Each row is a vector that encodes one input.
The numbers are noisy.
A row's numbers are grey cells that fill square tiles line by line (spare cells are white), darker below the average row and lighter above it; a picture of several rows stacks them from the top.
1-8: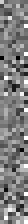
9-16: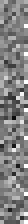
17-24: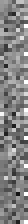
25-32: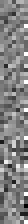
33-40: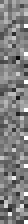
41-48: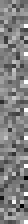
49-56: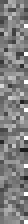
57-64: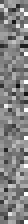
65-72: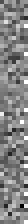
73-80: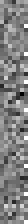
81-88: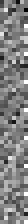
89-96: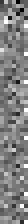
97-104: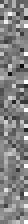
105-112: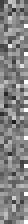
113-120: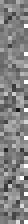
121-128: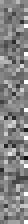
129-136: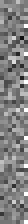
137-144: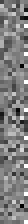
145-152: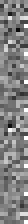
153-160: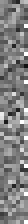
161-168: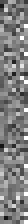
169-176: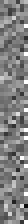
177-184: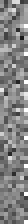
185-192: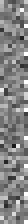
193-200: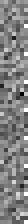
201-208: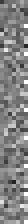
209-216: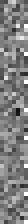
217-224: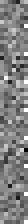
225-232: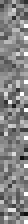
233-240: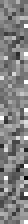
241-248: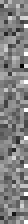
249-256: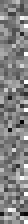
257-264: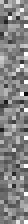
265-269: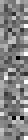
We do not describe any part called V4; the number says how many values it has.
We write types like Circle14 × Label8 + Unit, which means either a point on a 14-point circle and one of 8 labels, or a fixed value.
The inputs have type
(Bool × Bool × Bool + V4) × Tree12.
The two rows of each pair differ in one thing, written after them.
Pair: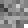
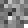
the node of the tree
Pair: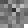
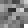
one of the three true/false values
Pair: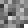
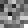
the node of the tree
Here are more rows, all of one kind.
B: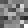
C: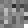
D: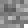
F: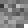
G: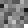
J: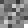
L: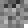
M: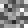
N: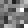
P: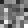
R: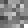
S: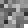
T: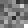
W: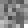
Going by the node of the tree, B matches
J, N and S.
